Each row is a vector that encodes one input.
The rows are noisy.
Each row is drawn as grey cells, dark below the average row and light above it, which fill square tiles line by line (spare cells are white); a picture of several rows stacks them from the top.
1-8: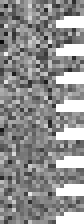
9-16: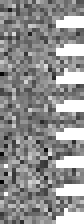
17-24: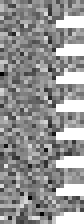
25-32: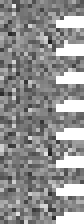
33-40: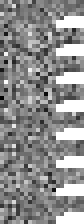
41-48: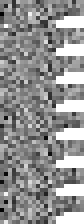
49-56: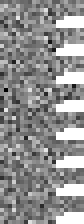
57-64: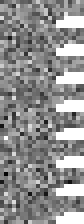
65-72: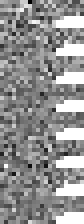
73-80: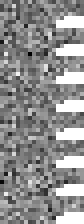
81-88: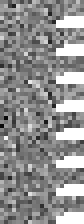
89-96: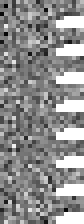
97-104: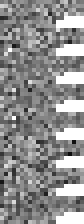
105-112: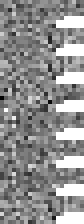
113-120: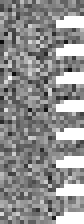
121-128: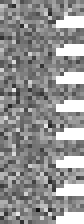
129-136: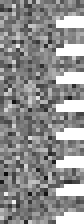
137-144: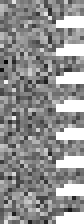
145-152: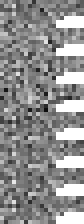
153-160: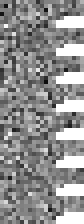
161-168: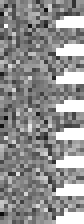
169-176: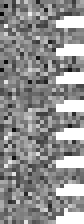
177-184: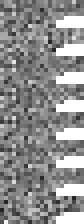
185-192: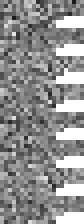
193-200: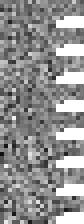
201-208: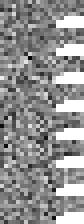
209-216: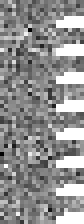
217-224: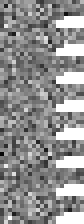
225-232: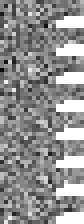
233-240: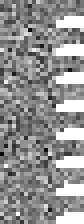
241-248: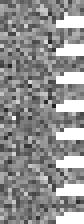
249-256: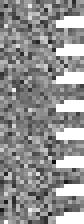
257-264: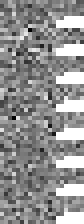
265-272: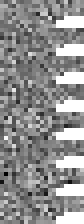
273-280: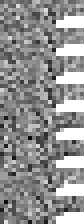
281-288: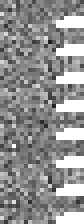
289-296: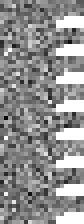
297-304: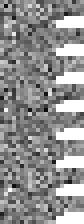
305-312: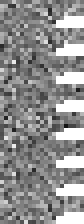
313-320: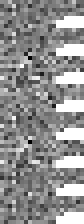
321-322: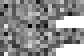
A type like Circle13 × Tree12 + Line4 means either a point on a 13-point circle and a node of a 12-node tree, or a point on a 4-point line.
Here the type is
Circle10 + Circle15 + Label6 × Line8 × Line9 + Unit.
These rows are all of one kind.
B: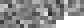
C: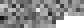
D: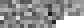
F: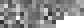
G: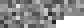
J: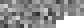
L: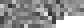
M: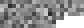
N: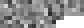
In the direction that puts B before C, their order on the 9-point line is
F, J, G, D, N, B, L, M, C.
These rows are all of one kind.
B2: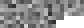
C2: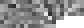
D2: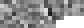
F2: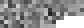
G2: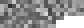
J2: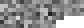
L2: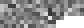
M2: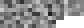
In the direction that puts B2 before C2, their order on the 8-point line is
B2, L2, F2, C2, G2, J2, D2, M2.
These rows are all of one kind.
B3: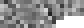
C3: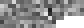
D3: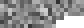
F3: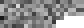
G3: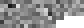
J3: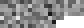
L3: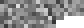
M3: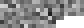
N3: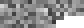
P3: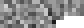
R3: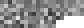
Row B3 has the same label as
N3, P3 and R3.
